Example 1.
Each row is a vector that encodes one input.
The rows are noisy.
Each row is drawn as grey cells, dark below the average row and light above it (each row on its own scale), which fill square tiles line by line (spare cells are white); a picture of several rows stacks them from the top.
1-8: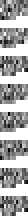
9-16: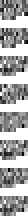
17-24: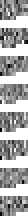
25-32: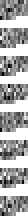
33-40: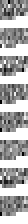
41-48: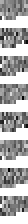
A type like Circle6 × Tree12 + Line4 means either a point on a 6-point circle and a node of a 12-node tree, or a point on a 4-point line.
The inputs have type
Bool × Label6 + Unit.
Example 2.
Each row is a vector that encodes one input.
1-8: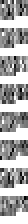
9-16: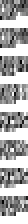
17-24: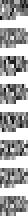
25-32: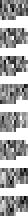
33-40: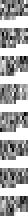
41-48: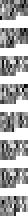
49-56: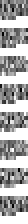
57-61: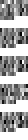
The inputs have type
Bool × Tree8.
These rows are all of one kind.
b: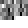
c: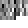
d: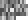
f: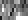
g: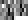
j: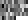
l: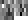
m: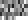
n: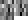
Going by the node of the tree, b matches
g, l and n.
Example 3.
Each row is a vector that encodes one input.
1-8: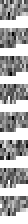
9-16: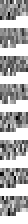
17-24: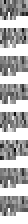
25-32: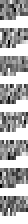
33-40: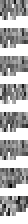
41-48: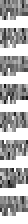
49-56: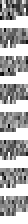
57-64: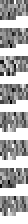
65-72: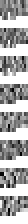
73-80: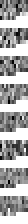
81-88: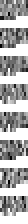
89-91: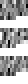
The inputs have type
Line6 × (Tree9 + Unit).
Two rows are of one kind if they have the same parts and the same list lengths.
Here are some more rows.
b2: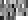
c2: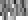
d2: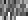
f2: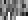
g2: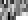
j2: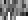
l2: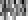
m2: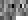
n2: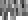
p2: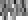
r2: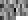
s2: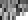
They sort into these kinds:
b2, g2, m2, r2, s2
c2, d2, f2, j2, l2, n2, p2

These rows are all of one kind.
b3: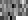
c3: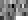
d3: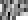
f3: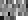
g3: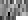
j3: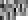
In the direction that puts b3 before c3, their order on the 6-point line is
b3, c3, f3, g3, j3, d3.
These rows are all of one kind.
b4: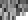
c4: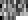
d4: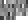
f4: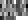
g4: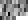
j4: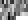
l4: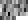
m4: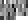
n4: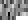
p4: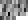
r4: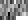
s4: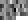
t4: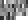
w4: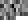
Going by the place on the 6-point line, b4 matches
g4, l4 and p4.
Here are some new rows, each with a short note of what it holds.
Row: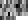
a point on a 6-point line and a node of a 9-node tree
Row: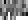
a point on a 6-point line
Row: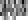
a point on a 6-point line
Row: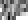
a point on a 6-point line and a node of a 9-node tree
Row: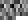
a point on a 6-point line and a node of a 9-node tree
